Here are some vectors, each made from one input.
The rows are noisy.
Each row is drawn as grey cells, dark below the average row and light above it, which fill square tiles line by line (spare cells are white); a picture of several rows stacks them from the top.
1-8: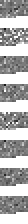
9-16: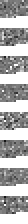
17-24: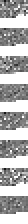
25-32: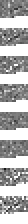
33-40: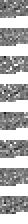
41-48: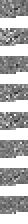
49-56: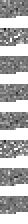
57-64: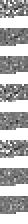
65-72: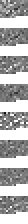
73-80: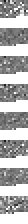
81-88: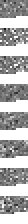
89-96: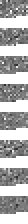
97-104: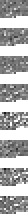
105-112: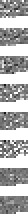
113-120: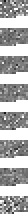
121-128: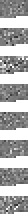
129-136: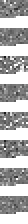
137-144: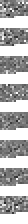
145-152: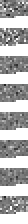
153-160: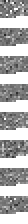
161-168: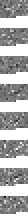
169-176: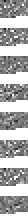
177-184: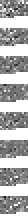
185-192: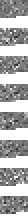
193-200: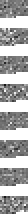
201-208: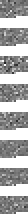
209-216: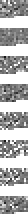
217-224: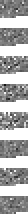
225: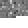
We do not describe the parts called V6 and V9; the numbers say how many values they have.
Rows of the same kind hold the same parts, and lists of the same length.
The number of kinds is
3.
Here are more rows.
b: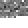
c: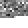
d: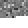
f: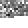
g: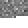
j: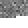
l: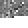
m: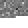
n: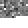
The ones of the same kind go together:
b, g
c, f, n
d, j, l, m

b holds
one of 8 labels and a value of V9.
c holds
a value of V6.
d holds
one of 8 labels, a point on a 4-point line and a true/false value.
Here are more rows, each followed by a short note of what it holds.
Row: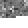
a value of V6
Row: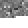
one of 8 labels, a point on a 4-point line and a true/false value
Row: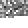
one of 8 labels, a point on a 4-point line and a true/false value
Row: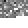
one of 8 labels, a point on a 4-point line and a true/false value
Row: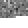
one of 8 labels, a point on a 4-point line and a true/false value
